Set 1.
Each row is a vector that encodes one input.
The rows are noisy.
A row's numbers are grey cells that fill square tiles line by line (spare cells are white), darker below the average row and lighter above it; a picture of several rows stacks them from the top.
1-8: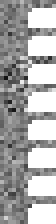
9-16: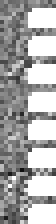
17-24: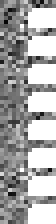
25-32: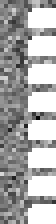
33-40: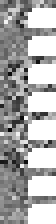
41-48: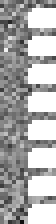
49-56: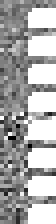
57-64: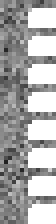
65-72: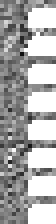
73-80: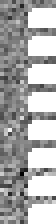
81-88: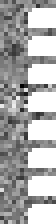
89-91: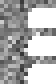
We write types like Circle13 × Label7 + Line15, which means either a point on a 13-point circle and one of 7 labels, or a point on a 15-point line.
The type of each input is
Bool × Label7 × Tree8.
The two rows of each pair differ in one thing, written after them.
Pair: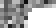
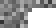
the true/false value
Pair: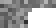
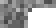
the label
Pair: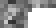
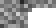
the true/false value
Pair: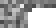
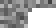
the true/false value
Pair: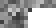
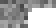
the label
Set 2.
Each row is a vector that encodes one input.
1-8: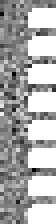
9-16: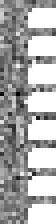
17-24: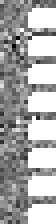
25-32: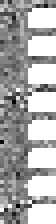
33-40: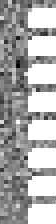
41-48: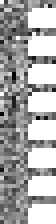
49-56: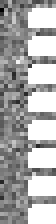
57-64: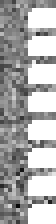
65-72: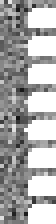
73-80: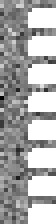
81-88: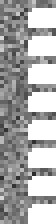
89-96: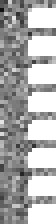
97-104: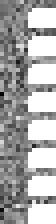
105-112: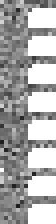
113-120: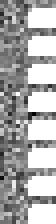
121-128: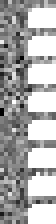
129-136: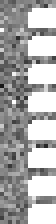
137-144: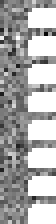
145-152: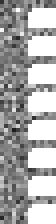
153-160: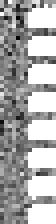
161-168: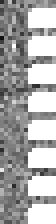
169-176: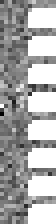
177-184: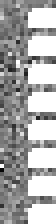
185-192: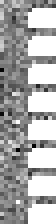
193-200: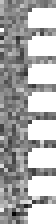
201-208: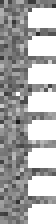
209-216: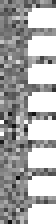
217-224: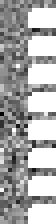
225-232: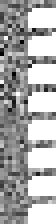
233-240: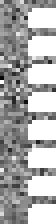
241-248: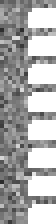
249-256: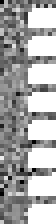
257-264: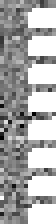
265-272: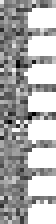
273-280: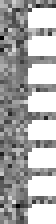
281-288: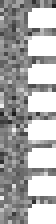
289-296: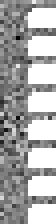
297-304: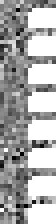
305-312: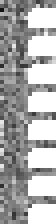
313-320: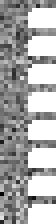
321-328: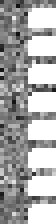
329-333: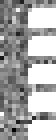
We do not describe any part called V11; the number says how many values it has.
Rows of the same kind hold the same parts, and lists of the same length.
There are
2 kinds of row.
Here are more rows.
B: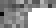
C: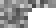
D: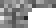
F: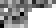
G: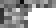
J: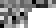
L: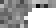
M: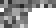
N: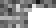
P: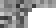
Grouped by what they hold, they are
B, C, D, G, L, M, N, P
F, J

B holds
a node of a 10-node tree, four true/false values and a value of V11.
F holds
a fixed value.
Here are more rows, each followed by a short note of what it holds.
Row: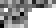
a fixed value
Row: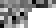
a fixed value
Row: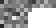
a node of a 10-node tree, four true/false values and a value of V11
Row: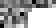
a fixed value
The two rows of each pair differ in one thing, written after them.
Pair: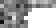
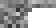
the node of the tree
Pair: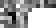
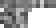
one of the four true/false values
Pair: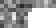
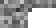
the node of the tree
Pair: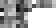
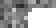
the value of V11
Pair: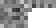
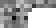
the node of the tree
